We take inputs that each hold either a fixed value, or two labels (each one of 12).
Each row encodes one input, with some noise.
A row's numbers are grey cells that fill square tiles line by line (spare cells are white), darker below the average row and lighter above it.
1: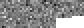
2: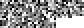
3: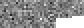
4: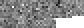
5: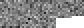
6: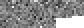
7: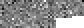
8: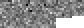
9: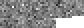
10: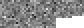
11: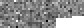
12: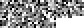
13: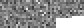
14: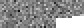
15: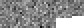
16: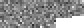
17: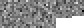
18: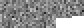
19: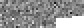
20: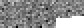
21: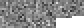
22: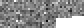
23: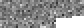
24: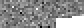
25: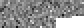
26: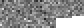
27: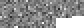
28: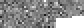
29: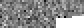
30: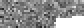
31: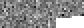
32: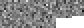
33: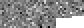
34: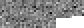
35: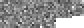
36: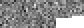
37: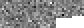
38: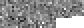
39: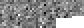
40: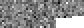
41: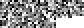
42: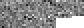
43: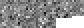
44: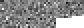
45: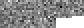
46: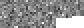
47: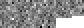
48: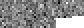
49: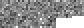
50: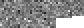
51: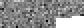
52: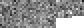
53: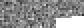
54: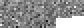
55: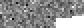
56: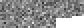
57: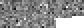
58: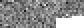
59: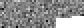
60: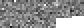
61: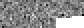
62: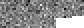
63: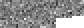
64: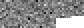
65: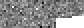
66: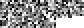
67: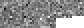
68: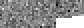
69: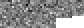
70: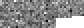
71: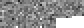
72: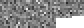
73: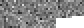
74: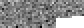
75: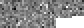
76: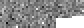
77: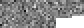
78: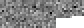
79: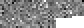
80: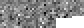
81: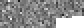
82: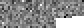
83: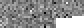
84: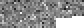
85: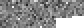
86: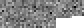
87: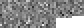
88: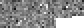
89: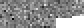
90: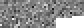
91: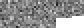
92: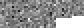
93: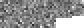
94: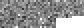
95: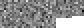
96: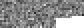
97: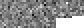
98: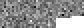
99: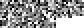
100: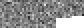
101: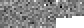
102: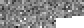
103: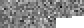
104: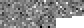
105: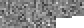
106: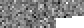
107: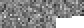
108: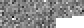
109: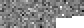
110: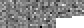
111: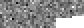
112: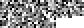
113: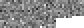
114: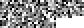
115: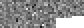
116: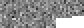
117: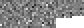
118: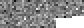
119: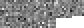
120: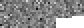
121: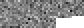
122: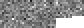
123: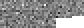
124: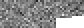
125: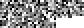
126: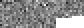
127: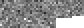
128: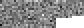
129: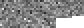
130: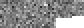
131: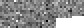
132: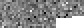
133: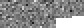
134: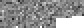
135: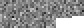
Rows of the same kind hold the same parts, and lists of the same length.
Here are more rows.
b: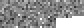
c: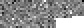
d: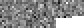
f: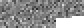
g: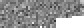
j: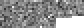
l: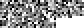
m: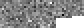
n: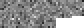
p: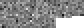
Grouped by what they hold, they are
b, c, d, f, g, j, m, n, p
l

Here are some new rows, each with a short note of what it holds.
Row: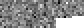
two labels (each one of 12)
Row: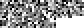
a fixed value
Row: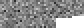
two labels (each one of 12)
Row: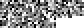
a fixed value
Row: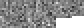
two labels (each one of 12)
